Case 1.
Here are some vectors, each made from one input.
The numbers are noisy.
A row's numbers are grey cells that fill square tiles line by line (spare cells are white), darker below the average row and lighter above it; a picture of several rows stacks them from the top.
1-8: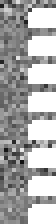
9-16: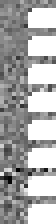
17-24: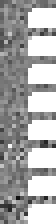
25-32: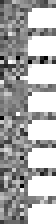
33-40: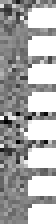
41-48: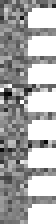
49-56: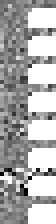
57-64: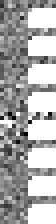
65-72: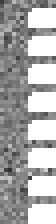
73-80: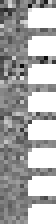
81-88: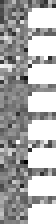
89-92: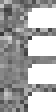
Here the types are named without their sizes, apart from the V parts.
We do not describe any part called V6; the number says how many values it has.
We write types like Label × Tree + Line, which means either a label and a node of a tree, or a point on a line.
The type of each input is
Bool × Bool × Bool × V6 + Line.
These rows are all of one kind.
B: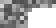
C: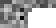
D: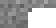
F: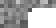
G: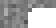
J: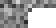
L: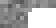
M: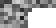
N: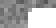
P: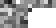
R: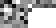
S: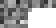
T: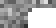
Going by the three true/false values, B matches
C and N.
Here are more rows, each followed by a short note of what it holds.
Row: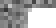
a point on a line
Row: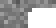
three true/false values and a value of V6
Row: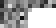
a point on a line
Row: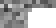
a point on a line
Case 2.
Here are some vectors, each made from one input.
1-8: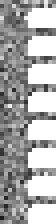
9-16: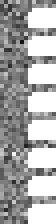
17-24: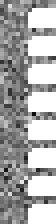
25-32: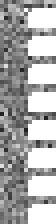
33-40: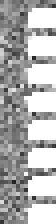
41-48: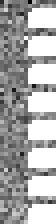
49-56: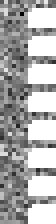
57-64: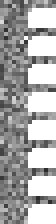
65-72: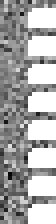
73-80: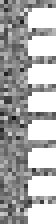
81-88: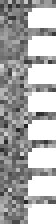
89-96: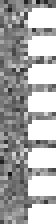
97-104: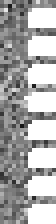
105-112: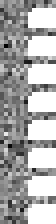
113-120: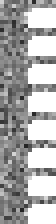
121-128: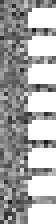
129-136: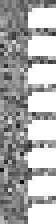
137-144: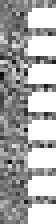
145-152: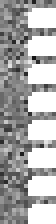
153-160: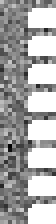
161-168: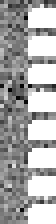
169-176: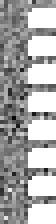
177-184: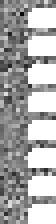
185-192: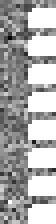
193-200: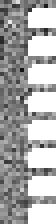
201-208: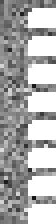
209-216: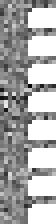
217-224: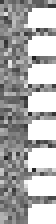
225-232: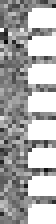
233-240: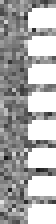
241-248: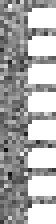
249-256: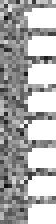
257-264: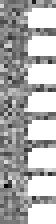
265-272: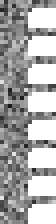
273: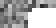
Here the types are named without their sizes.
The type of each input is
(Bool × Bool × Bool + Line) × Line.
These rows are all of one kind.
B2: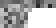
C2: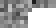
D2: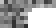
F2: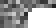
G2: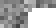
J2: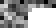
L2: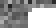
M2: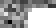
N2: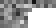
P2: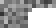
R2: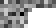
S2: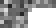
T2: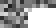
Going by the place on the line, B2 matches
F2, M2 and T2.
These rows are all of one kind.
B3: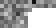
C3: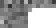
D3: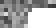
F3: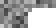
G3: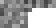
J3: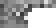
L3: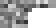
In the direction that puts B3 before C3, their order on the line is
B3, G3, L3, C3, J3, F3, D3.
